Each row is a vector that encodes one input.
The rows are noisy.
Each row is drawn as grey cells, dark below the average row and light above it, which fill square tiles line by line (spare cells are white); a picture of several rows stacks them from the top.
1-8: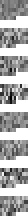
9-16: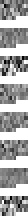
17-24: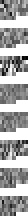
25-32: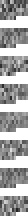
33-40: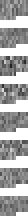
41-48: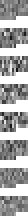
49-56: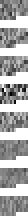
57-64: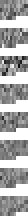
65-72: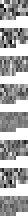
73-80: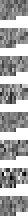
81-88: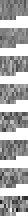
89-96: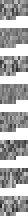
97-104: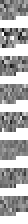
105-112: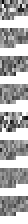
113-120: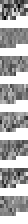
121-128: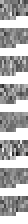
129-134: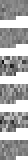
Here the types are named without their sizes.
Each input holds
a list of points on a line.
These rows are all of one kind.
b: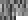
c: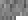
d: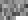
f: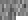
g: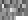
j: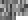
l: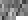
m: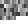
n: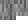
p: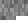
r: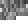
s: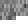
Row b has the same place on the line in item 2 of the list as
c, j, l and p.
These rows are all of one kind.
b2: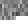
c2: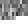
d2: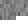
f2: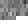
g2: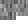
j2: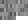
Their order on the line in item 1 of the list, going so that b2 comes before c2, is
b2, c2, f2, g2, d2, j2.
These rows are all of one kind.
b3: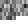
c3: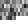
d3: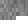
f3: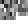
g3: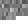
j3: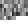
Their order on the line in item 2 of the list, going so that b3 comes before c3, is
b3, g3, f3, c3, j3, d3.
